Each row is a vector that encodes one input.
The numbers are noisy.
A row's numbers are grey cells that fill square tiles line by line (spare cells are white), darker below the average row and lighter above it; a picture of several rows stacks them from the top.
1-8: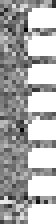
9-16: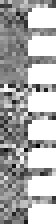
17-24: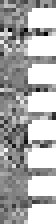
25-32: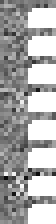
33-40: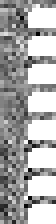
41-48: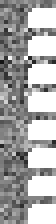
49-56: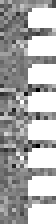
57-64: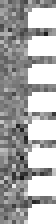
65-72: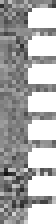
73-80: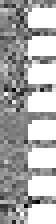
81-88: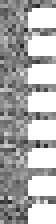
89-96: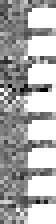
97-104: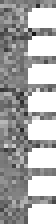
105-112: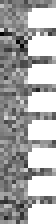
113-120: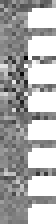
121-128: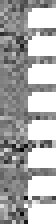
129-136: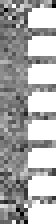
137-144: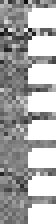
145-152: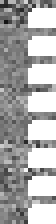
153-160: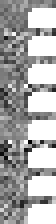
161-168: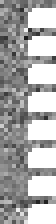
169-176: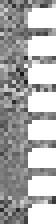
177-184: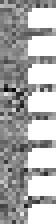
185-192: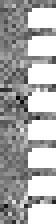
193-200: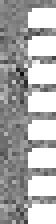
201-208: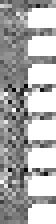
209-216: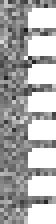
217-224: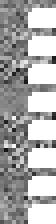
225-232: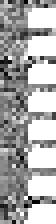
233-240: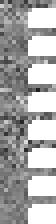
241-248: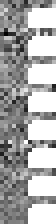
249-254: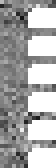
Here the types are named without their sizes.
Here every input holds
a point on a line and a true/false value.
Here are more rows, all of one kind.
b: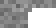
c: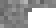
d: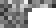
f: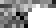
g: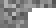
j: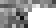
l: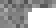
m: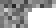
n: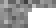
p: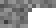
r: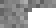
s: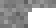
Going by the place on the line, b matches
c, g and r.
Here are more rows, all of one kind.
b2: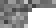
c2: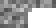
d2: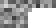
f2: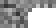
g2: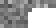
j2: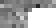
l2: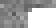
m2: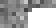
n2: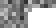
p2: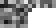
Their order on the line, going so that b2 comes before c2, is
n2, p2, m2, b2, g2, d2, j2, l2, c2, f2.
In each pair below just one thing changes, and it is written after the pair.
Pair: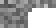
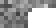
the place on the line
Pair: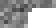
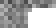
the true/false value
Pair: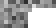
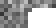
the place on the line
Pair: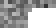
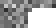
the place on the line
